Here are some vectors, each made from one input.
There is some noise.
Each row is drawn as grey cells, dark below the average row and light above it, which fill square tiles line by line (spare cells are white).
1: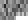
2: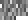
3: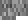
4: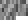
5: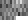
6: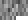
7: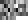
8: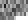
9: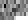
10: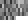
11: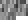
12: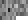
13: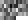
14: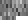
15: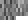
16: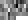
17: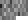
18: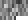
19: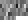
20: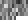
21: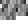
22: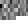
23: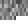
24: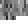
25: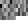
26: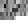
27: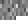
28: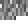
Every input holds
one of 5 labels.
